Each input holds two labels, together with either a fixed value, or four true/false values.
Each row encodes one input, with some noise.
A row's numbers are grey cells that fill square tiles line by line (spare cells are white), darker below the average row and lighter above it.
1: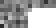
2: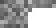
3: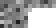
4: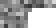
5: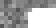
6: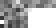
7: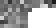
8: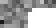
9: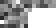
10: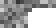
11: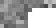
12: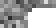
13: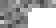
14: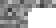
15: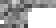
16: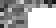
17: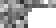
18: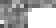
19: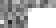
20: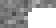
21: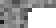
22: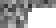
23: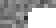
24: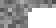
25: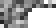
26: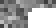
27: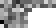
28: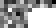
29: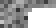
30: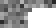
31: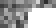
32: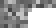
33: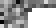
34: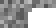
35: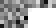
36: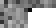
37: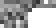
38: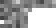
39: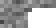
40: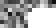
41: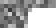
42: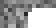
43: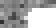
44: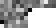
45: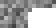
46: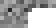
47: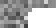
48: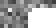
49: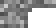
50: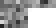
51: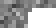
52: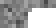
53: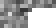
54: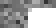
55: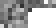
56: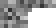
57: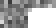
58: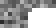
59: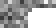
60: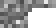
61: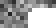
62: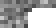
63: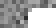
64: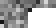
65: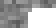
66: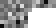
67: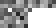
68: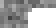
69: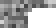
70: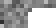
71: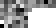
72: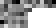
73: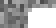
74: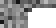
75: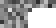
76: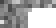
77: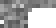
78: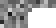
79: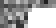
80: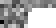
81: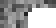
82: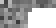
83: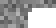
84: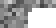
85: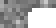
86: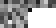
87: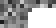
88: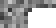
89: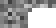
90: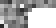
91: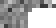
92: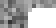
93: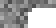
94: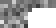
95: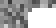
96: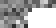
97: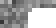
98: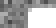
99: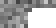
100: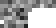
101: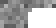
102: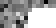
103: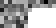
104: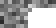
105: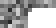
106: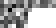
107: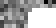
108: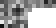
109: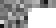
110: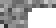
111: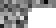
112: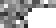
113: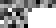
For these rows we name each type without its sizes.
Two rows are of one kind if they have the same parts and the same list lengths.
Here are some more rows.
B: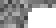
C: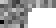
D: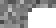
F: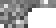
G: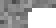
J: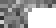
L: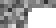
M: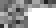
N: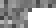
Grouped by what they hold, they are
B, D, N
C, F, G, J, L, M

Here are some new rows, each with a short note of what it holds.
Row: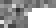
two labels
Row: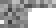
two labels and four true/false values
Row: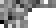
two labels
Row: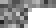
two labels and four true/false values
